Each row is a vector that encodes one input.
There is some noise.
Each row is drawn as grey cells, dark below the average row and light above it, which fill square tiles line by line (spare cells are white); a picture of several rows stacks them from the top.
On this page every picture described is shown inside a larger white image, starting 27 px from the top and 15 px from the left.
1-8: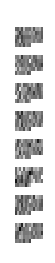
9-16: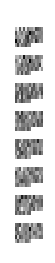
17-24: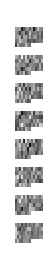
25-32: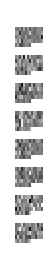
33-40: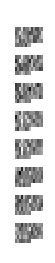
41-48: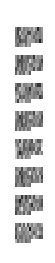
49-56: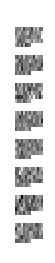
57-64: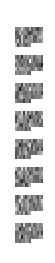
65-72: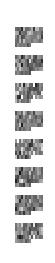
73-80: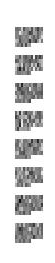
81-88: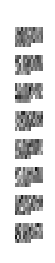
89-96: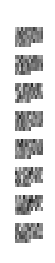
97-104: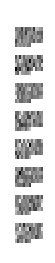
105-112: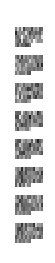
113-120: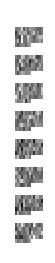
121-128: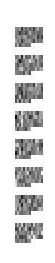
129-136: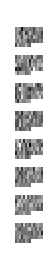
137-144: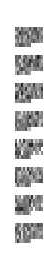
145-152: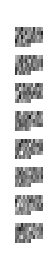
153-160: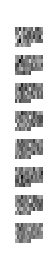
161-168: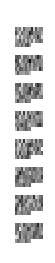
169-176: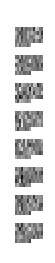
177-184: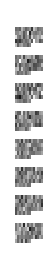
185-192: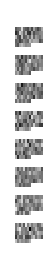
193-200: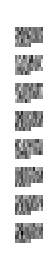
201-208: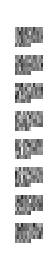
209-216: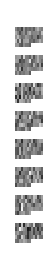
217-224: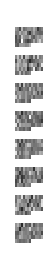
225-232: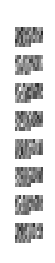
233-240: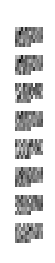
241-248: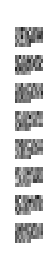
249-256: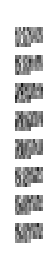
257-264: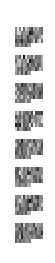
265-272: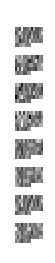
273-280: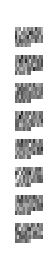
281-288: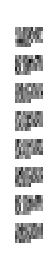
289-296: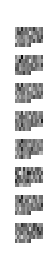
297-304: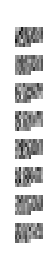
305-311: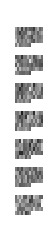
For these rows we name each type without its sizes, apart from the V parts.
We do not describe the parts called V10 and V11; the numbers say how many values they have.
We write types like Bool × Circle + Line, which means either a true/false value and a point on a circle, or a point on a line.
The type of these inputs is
(Bool × Line + V11) × Line × V10.
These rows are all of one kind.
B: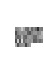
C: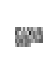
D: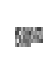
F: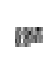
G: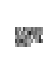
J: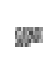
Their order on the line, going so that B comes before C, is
D, B, C, G, F, J.
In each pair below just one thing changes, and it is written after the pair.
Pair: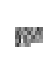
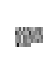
the value of V11
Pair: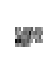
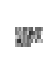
the value of V10
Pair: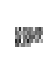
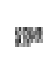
the place on the line
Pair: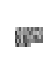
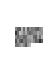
the value of V10
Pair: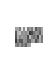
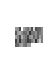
the value of V11
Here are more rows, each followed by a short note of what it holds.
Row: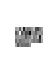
a point on a line, a value of V10 and a value of V11
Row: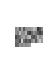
a point on a line, a value of V10 and a value of V11
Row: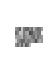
a point on a line, a value of V10 and a value of V11
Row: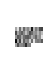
a point on a line, a value of V10 and a value of V11
